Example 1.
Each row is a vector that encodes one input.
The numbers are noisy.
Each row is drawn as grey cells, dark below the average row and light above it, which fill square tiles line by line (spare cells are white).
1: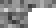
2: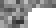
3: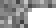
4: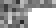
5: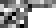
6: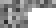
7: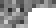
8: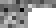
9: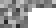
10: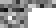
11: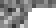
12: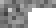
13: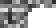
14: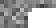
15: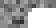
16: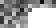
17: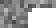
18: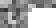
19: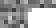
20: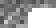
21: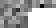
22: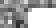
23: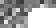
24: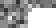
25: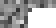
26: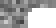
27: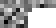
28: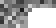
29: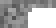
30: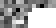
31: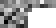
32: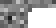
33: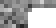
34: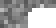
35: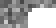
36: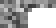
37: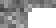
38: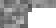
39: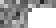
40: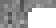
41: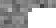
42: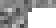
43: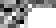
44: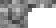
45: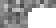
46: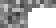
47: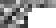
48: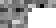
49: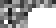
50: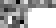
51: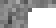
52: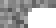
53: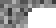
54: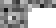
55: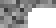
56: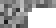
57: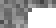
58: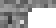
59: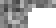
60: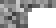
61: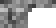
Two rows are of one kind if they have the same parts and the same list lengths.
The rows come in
2 kinds.
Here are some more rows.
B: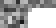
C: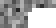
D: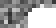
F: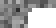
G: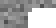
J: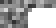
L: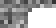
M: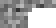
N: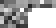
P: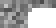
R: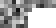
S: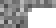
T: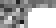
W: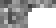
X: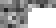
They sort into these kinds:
B, C, D, F, G, J, L, M, N, S, T, W, X
P, R

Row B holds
four true/false values.
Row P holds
a fixed value.
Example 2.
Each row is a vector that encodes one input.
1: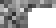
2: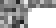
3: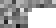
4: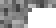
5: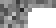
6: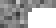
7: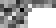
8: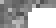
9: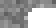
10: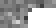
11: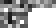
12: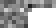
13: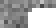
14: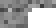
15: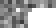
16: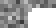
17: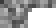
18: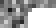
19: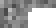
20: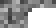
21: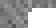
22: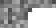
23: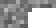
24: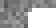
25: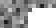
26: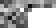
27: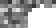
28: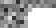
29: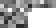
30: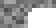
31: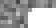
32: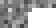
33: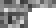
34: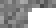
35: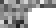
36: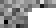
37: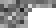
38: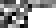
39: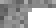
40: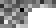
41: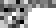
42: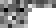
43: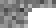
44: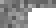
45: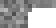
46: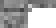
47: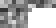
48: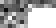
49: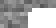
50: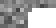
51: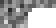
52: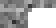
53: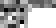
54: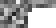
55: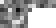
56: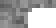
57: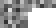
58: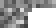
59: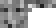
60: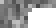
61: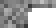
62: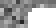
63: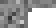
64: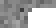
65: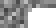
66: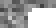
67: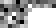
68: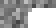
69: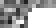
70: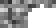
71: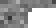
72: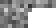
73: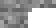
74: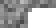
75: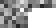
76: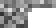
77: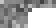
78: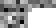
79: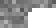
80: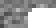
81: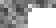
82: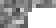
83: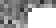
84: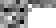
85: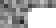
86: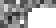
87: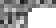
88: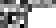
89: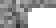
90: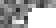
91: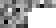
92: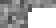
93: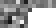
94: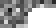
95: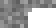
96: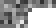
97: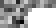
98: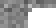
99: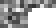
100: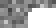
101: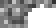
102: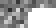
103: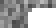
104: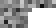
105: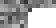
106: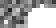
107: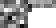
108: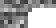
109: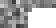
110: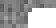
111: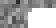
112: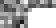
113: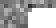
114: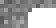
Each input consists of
either a fixed value, or four true/false values.
